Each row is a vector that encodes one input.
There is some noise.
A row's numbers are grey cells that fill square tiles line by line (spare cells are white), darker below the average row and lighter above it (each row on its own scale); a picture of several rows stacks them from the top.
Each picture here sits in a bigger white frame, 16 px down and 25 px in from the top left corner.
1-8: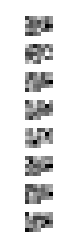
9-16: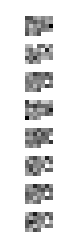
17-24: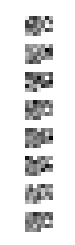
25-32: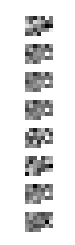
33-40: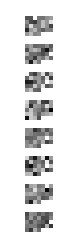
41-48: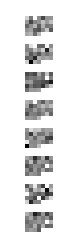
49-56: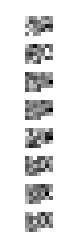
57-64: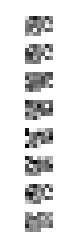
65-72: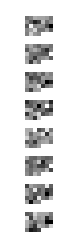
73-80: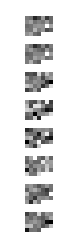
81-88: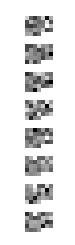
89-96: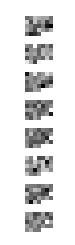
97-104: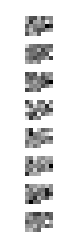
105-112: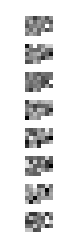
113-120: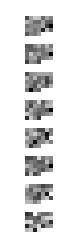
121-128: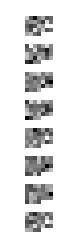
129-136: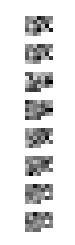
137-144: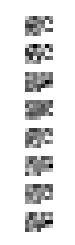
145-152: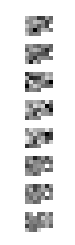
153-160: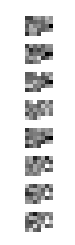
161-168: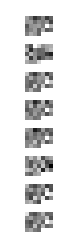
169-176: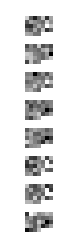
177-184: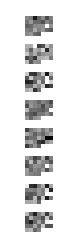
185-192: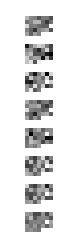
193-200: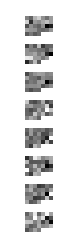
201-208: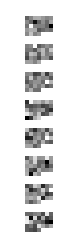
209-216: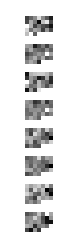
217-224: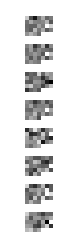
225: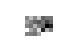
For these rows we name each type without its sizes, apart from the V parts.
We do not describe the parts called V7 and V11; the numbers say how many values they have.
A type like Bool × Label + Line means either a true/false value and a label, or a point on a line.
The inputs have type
Bool × Bool × Bool + (Line + V11) × V7.
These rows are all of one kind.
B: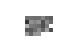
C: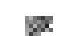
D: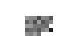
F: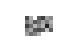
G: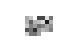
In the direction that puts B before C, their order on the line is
B, D, C, F, G.
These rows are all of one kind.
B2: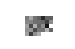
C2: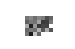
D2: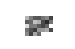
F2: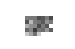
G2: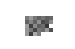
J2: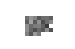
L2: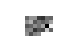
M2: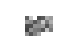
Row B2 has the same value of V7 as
C2 and G2.
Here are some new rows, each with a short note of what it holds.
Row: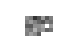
three true/false values
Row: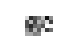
three true/false values
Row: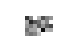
a value of V7 and a value of V11
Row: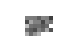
a point on a line and a value of V7
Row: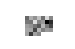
a value of V7 and a value of V11
